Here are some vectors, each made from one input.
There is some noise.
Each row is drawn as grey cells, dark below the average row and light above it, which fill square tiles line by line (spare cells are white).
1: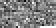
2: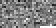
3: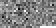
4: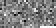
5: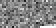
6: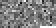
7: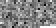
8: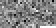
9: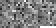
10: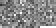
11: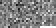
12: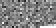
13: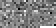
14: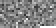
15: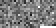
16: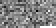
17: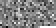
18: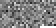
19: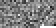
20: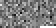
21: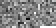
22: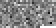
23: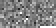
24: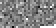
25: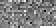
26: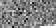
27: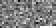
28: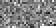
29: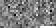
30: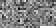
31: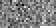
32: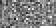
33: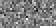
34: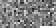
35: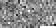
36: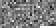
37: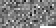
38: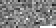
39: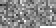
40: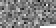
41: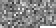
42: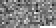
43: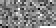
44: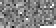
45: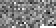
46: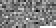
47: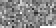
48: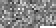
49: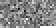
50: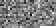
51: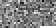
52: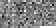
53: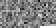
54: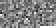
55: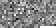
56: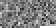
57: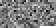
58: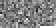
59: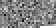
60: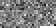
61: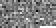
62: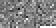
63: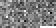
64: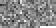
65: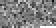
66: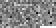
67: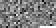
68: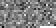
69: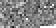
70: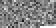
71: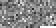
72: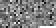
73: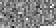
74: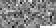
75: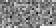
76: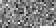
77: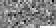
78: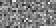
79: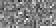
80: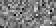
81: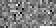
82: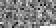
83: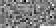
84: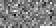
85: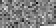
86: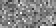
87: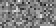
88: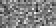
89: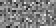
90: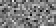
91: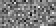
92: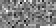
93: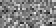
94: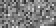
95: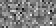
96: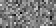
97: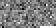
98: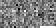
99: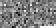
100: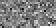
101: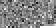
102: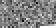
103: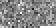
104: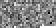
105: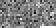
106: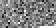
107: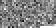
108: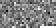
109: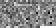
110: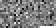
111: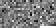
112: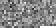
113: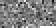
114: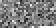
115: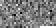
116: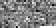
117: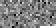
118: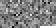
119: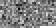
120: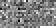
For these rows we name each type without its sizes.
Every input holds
a node of a tree, together with either a point on a line, or a node of a tree.
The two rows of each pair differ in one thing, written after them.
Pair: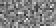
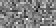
the node of the tree
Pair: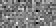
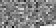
the node of the tree
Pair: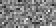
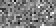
the place on the line
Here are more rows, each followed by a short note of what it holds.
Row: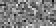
a node of each of two trees
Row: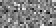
a point on a line and a node of a tree
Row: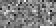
a node of each of two trees
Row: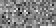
a node of each of two trees
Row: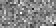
a point on a line and a node of a tree
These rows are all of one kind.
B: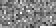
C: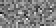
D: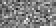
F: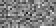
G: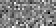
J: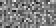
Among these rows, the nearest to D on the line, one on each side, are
C and J.
